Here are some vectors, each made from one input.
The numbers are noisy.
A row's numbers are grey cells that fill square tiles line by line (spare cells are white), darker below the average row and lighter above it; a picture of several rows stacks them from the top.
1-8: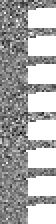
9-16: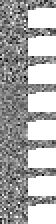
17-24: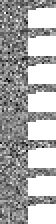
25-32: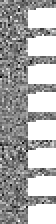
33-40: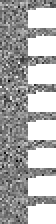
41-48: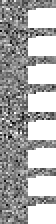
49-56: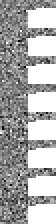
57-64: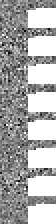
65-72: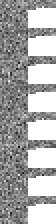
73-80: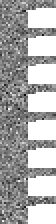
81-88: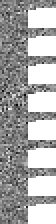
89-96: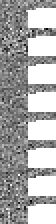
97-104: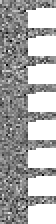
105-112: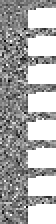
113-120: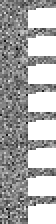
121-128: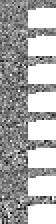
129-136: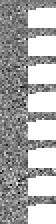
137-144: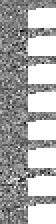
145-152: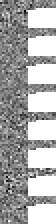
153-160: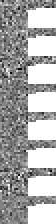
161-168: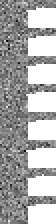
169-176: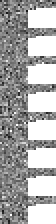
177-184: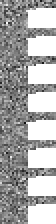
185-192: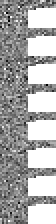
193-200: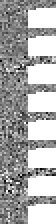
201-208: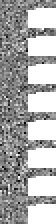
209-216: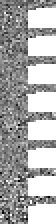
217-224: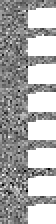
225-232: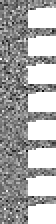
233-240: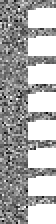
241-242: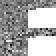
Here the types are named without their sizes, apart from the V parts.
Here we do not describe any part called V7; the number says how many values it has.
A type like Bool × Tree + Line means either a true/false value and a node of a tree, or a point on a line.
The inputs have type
Bool × (Circle + Label × List(V7)).
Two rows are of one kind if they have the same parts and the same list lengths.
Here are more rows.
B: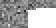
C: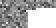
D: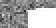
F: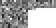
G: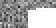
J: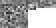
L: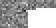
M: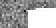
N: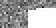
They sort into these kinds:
B, C, D, G
F
J, L
M
N

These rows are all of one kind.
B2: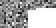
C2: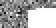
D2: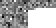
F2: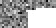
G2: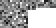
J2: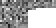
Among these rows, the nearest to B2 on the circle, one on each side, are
C2 and F2.
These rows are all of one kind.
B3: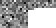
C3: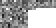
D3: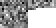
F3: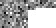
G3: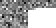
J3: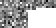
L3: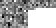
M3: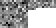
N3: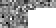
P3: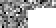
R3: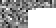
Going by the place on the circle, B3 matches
G3, L3 and N3.
